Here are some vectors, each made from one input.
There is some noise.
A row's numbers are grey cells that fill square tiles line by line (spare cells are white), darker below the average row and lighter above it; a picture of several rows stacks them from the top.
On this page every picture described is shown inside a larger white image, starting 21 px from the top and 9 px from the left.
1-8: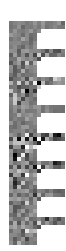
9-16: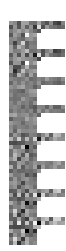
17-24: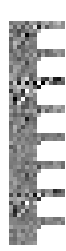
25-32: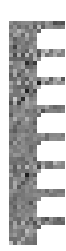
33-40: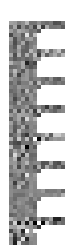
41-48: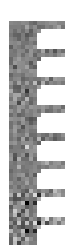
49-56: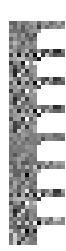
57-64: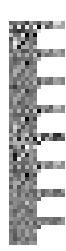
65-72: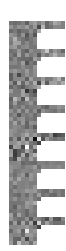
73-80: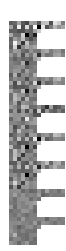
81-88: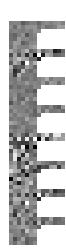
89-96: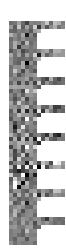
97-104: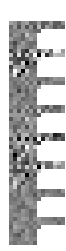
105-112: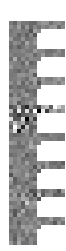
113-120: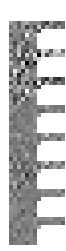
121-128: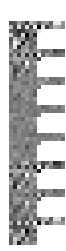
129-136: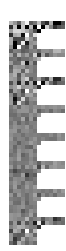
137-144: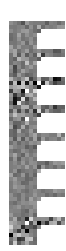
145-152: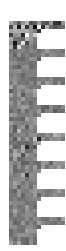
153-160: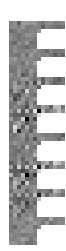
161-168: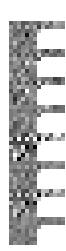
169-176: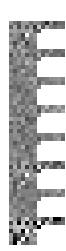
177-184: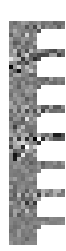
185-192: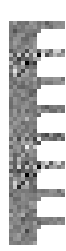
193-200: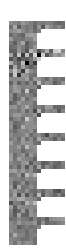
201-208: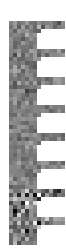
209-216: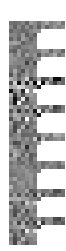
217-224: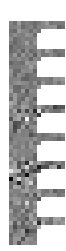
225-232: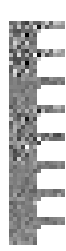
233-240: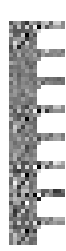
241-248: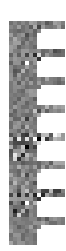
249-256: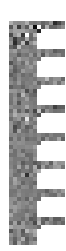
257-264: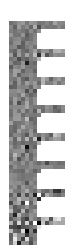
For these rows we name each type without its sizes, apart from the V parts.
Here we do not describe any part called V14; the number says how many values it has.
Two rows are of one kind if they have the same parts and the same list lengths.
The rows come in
3 kinds.
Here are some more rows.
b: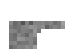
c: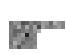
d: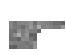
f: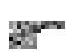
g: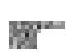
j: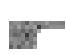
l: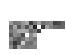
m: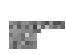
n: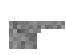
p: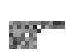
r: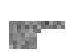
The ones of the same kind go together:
b, c, g, j, m, r
d, l, n, p
f

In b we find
a point on a circle and four true/false values.
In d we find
a point on a circle and a value of V14.
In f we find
a fixed value.
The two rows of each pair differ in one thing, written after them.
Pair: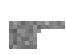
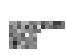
the place on the circle
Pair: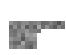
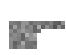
one of the four true/false values
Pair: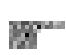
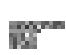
the place on the circle
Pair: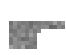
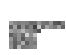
the place on the circle
